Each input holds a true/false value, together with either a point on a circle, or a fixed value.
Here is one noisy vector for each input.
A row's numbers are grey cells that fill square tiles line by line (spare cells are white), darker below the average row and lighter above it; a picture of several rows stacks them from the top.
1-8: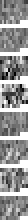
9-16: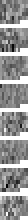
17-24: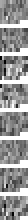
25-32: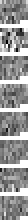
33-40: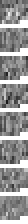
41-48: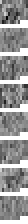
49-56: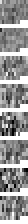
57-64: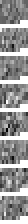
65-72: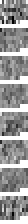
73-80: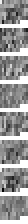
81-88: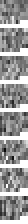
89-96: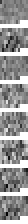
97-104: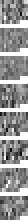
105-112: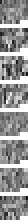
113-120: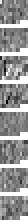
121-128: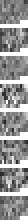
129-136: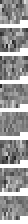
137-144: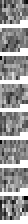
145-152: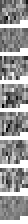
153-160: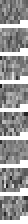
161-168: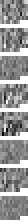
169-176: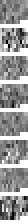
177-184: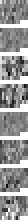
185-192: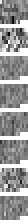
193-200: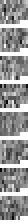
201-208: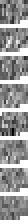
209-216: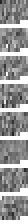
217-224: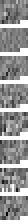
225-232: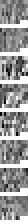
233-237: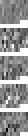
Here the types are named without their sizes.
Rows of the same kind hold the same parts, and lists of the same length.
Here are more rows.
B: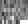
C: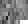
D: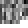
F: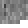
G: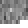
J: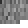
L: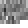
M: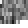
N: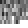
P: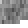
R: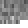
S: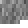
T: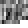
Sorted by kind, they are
B, C, D, F, G, J, L, P, R, S, T
M, N

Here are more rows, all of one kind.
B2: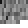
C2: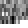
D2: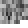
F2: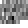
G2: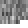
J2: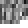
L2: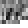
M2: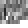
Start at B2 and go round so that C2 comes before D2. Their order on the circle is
B2, L2, J2, C2, F2, D2, G2, M2.
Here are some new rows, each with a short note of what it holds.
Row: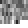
a point on a circle and a true/false value
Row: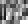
a point on a circle and a true/false value
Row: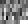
a true/false value
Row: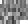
a true/false value
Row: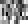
a true/false value
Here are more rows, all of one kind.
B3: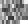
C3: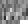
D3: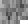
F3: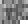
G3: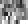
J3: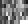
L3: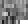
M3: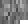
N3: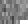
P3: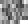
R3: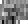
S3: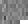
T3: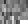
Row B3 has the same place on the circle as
P3 and R3.
